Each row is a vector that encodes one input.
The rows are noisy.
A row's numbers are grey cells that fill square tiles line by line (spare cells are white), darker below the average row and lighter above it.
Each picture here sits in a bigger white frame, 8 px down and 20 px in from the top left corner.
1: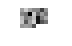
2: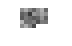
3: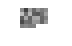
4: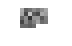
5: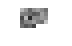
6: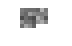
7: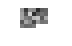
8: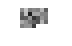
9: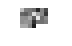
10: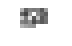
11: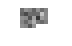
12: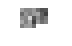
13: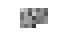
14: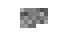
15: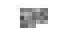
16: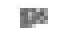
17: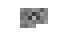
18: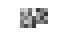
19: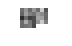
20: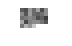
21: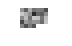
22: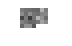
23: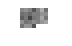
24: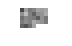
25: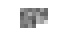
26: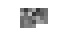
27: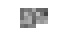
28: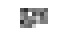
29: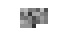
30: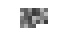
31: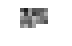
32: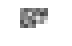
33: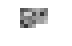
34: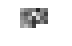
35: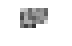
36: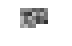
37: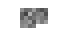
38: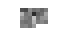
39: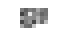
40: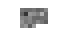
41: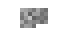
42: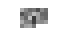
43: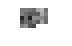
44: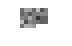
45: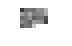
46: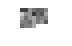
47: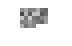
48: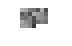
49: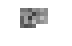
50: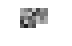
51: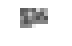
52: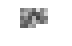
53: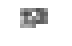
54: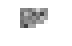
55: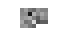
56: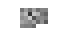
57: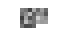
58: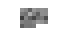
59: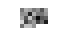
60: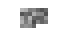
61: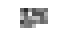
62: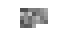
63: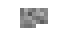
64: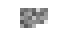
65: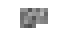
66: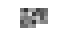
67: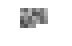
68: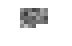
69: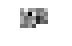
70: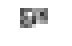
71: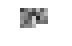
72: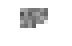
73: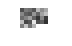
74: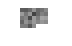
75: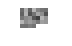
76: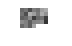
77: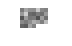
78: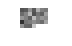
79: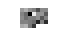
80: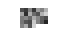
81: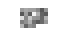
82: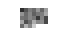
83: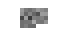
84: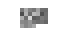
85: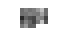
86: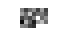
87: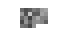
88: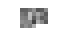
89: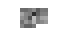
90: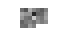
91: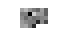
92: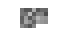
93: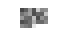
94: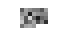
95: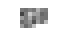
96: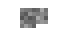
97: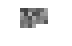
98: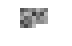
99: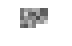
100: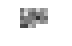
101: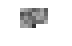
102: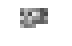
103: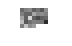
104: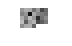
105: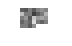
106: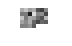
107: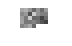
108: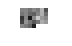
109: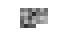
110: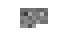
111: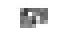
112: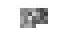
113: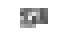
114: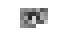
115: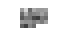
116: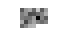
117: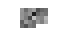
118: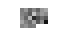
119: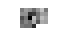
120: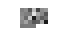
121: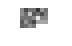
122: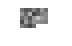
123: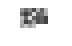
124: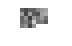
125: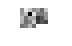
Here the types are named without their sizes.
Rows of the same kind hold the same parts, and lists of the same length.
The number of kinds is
2.
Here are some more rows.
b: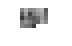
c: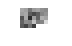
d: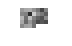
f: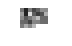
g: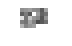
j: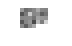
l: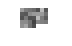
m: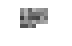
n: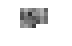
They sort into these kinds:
b, f, g, j, l, n
c, d, m

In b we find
a point on each of two lines.
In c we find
a point on a line and four true/false values.
